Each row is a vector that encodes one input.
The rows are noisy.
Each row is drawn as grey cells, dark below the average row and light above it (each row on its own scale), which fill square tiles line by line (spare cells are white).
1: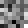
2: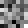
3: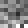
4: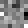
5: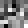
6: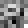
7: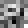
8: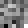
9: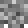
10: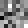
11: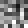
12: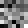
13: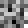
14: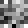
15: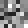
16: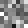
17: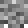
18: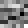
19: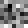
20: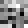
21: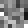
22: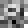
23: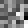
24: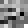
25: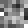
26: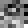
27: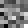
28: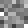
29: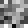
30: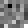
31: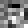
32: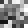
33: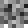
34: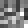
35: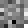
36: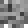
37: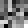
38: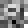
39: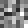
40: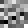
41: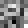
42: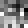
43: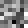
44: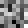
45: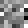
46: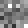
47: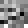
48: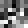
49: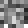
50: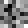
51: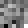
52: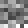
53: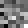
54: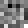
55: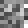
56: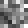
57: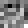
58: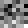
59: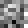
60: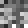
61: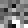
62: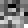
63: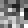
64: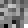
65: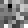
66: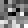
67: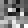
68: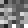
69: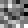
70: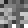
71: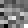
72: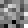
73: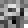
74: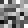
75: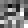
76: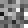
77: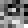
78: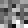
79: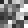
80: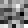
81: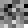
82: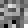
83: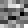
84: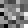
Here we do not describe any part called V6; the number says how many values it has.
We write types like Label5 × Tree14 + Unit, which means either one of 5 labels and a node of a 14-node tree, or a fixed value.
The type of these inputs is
List2(Line5) × V6.
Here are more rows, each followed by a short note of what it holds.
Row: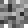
a value of V6, together with a list of two items
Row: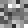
a value of V6, together with a list of one item
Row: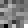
a value of V6, together with the empty list
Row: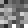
a value of V6, together with the empty list
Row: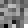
a value of V6, together with the empty list
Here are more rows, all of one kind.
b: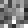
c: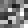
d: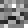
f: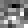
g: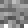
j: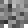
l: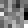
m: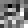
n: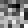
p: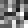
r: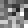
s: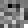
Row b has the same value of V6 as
c and f.
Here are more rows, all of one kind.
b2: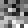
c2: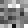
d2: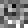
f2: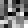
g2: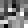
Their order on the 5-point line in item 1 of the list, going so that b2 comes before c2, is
b2, d2, f2, c2, g2.
